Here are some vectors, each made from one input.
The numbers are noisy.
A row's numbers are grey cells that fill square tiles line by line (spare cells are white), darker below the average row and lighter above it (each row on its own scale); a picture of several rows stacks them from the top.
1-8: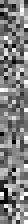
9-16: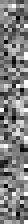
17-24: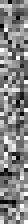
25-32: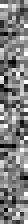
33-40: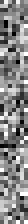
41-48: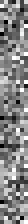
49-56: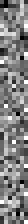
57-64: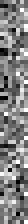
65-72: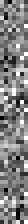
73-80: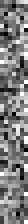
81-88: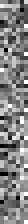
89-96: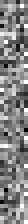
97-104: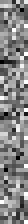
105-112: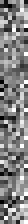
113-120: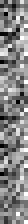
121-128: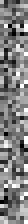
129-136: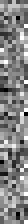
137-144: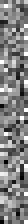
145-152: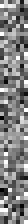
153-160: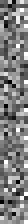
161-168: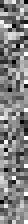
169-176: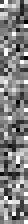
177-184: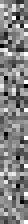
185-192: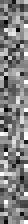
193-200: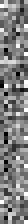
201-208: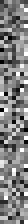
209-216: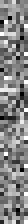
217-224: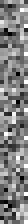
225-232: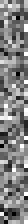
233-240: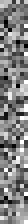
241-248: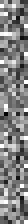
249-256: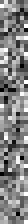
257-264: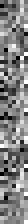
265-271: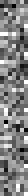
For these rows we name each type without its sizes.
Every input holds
a list of points on a circle.
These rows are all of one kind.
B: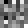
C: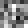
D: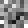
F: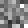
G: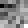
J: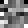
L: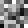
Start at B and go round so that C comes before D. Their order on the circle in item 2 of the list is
B, L, G, C, D, F, J.
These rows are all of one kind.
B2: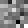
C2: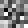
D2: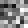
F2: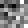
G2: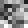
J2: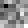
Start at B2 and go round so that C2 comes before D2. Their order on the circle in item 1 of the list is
B2, G2, C2, J2, D2, F2.
